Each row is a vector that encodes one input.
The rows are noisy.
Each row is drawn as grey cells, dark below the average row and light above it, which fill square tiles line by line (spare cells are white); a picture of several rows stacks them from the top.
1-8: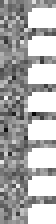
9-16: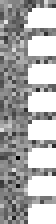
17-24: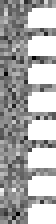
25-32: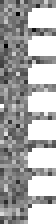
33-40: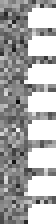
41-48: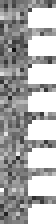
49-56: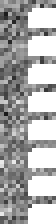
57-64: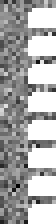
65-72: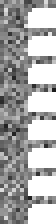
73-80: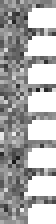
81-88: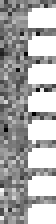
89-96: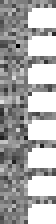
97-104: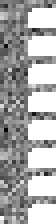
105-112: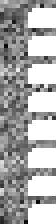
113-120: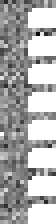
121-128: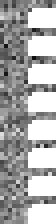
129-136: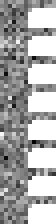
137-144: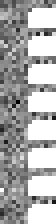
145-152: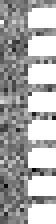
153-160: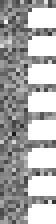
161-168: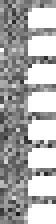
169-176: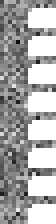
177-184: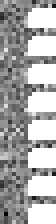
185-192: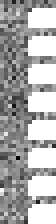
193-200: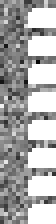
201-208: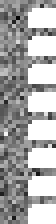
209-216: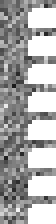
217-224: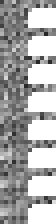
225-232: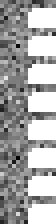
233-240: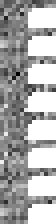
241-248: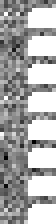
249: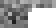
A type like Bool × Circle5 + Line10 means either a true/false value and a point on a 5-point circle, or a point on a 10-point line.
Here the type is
(Bool × Bool × Bool + Label7) × Label7.
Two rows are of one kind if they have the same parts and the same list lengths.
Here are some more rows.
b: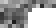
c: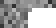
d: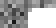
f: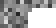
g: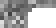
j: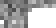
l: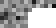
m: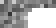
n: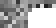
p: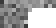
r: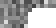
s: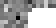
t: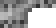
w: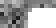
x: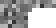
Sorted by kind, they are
b, d, g, j, l, m, r, s, w, x
c, f, n, p, t

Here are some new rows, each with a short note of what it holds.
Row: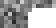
two labels (each one of 7)
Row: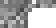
two labels (each one of 7)
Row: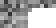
one of 7 labels and three true/false values
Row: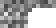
one of 7 labels and three true/false values
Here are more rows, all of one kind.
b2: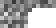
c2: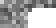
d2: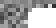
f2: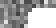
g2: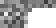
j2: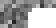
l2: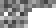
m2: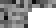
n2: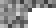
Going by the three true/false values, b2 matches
d2, f2 and j2.
